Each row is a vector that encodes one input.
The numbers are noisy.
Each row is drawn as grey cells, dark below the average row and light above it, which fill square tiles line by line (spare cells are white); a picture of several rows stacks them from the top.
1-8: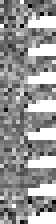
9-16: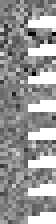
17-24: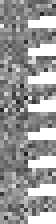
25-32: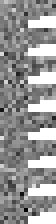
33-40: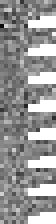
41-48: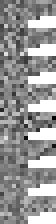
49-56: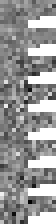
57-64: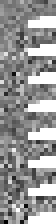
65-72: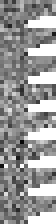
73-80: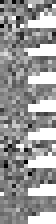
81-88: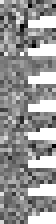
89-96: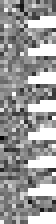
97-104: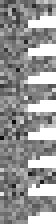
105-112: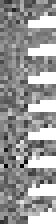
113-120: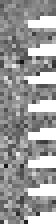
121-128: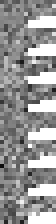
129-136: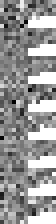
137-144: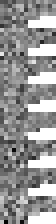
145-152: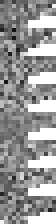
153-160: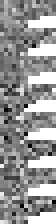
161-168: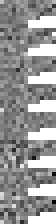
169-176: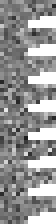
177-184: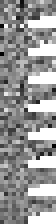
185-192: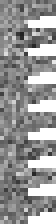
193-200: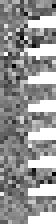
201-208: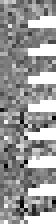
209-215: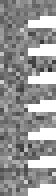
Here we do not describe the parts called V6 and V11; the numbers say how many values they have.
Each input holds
a node of each of two 9-node trees, a value of V6 and a value of V11.
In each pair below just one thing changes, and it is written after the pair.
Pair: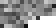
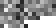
the node of one of the two trees
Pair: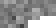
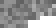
the value of V11
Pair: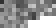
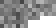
the value of V11
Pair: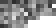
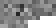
the value of V11
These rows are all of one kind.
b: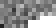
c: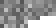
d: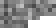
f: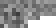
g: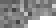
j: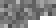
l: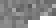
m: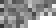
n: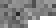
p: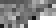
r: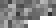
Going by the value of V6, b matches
d, f, m and n.
